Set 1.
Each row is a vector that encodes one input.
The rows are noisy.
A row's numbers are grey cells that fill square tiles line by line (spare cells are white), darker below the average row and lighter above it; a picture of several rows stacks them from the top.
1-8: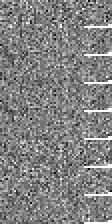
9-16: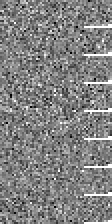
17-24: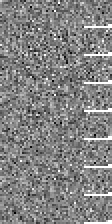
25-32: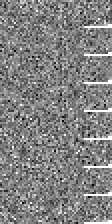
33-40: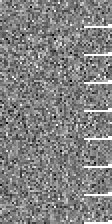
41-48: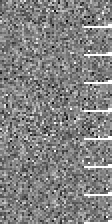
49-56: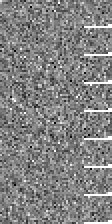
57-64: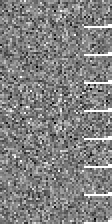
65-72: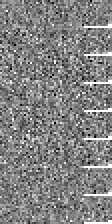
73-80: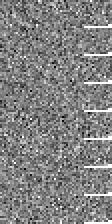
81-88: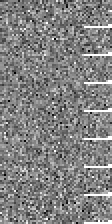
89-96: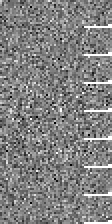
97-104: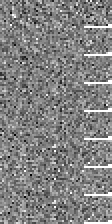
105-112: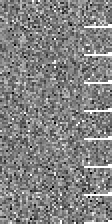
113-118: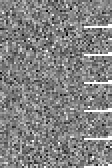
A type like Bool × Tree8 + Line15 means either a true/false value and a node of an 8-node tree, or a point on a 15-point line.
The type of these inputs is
Bool × Bool × Bool × Bool × (Line6 + Line7).
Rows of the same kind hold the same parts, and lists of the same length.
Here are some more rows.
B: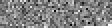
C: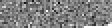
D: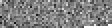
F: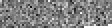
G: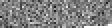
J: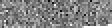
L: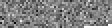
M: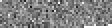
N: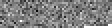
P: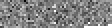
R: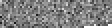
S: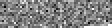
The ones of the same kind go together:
B, S
C, D, F, G, J, L, M, N, P, R

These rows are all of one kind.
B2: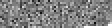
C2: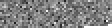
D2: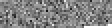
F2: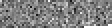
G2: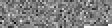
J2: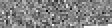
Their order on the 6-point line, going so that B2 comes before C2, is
J2, G2, D2, B2, C2, F2.
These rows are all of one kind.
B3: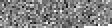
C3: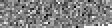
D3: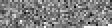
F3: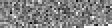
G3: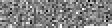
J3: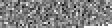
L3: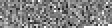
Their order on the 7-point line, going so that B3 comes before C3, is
G3, F3, L3, D3, B3, C3, J3.
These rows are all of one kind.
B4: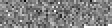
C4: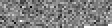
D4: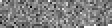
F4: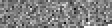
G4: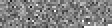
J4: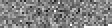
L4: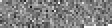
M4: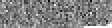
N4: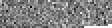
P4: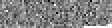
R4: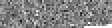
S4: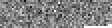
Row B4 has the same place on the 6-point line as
D4, L4 and P4.
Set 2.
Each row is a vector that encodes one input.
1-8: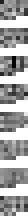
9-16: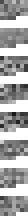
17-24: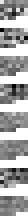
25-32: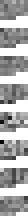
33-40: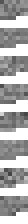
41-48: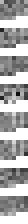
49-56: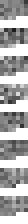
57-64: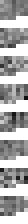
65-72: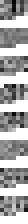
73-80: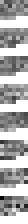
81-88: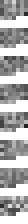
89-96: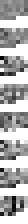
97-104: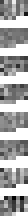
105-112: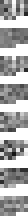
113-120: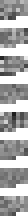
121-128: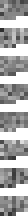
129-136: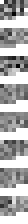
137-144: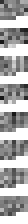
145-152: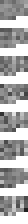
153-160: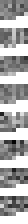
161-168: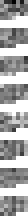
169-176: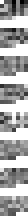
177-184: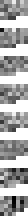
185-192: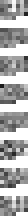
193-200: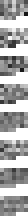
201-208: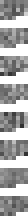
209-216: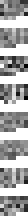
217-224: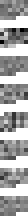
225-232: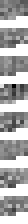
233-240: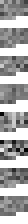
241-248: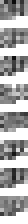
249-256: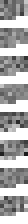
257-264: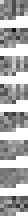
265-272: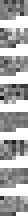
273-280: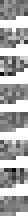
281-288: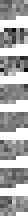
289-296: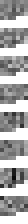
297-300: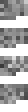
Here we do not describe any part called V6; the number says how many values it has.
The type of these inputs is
Bool × Bool × Bool × Bool × V6 + Line5.
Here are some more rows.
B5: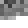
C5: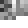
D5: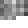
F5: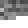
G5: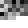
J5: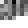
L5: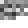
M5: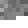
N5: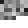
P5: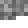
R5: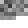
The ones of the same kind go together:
B5, C5, R5
D5, F5, G5, J5, L5, M5, N5, P5

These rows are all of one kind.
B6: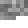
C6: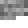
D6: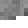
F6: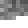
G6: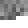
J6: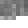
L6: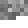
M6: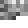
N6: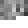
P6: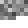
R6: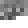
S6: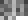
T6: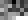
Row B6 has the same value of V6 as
F6, G6, R6 and S6.
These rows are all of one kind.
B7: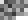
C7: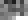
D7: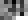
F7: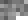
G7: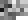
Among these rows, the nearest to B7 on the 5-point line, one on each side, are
C7 and F7.
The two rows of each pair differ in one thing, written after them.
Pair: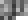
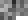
the value of V6
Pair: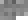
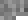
the value of V6
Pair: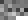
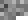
the value of V6
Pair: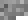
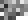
one of the four true/false values
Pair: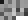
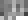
one of the four true/false values
